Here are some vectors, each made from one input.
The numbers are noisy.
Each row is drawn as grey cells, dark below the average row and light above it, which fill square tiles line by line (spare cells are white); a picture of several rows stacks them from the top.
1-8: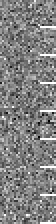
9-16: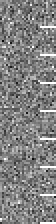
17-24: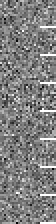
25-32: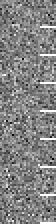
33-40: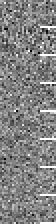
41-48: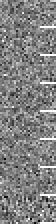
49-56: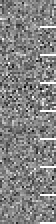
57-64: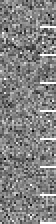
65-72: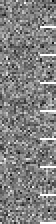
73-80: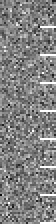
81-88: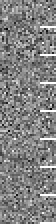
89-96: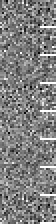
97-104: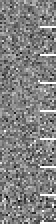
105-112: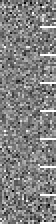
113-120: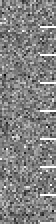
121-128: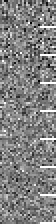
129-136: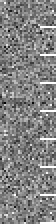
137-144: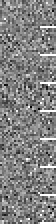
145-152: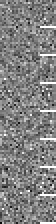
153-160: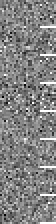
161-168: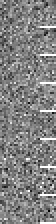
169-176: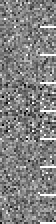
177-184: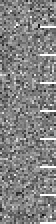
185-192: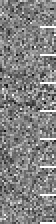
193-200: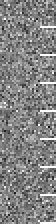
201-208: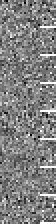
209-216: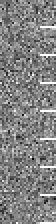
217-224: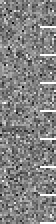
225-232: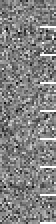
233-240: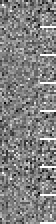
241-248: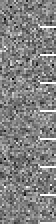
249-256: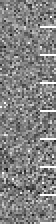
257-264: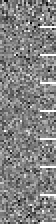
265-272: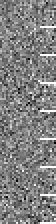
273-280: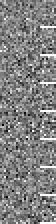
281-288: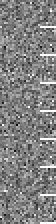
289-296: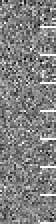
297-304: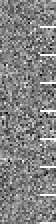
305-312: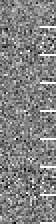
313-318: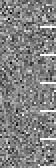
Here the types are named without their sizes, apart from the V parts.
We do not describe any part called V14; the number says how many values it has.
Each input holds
a value of V14, together with a list of points on a circle.
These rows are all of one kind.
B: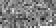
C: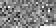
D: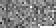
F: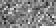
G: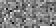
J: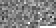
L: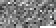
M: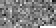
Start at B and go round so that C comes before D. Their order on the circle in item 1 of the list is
B, J, C, L, G, M, F, D.
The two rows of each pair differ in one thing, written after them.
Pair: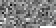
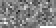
the value of V14
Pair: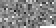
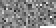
the place on the circle in item 1 of the list
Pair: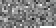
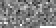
the value of V14
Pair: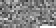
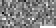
the value of V14
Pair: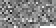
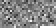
the place on the circle in item 1 of the list
